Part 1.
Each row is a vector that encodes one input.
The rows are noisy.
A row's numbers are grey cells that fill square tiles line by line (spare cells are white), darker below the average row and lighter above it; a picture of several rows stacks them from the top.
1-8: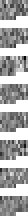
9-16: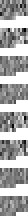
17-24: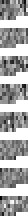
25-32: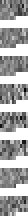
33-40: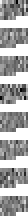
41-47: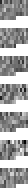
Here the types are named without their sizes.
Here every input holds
either a point on a line, or three true/false values.
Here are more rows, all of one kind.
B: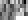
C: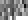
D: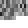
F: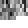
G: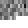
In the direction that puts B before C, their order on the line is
B, F, D, G, C.
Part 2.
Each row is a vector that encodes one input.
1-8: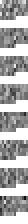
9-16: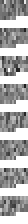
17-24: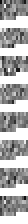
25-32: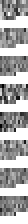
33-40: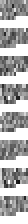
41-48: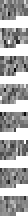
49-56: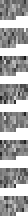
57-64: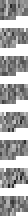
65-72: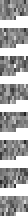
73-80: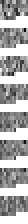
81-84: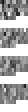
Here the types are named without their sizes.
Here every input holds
a list of points on a line.
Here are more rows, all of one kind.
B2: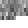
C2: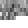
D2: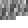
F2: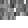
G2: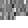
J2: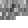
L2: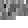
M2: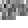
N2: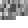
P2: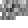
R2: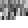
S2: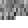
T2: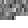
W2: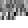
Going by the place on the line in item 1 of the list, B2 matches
C2, D2, J2 and P2.
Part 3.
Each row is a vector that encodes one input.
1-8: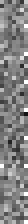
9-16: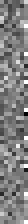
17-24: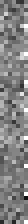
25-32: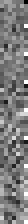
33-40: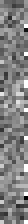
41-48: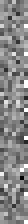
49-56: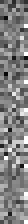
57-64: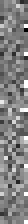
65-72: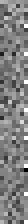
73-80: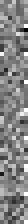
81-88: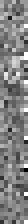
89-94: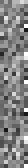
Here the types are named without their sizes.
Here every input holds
a point on a line, together with either a point on a circle, or a fixed value.
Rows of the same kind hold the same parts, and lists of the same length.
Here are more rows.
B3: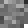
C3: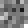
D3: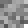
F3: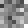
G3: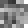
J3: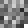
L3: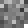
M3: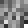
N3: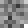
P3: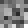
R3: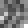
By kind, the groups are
B3, C3, J3, L3, N3, R3
D3, F3, G3, M3, P3

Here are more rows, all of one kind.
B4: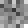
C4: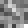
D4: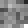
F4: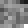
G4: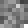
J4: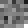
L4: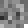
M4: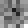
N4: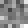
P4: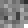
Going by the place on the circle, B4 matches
D4, F4 and G4.
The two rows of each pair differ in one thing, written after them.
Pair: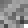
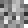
the place on the line
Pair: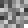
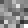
the place on the circle
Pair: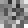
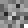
the place on the line
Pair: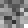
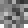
the place on the circle
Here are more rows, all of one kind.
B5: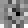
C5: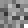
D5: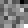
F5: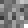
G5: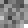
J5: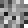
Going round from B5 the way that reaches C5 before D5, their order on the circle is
B5, F5, C5, J5, G5, D5.
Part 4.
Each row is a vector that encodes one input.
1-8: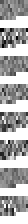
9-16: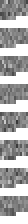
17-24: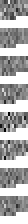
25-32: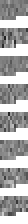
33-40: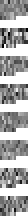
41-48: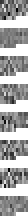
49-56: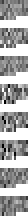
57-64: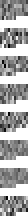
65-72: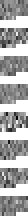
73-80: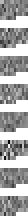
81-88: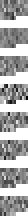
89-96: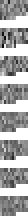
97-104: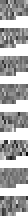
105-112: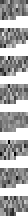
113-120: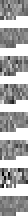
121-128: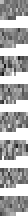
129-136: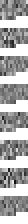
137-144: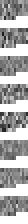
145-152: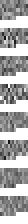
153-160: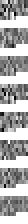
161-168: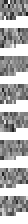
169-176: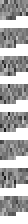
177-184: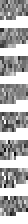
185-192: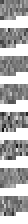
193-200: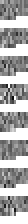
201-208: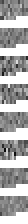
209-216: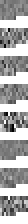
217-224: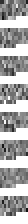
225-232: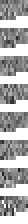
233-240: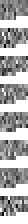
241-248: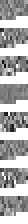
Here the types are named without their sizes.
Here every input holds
a point on a line and a true/false value.
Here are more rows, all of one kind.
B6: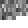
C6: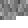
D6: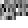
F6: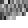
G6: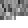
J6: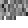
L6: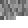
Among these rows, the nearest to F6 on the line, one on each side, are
B6 and D6.
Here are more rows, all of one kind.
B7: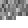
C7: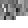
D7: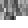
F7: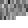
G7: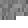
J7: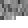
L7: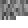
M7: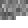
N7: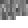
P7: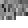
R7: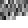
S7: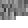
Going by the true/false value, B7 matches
F7 and J7.
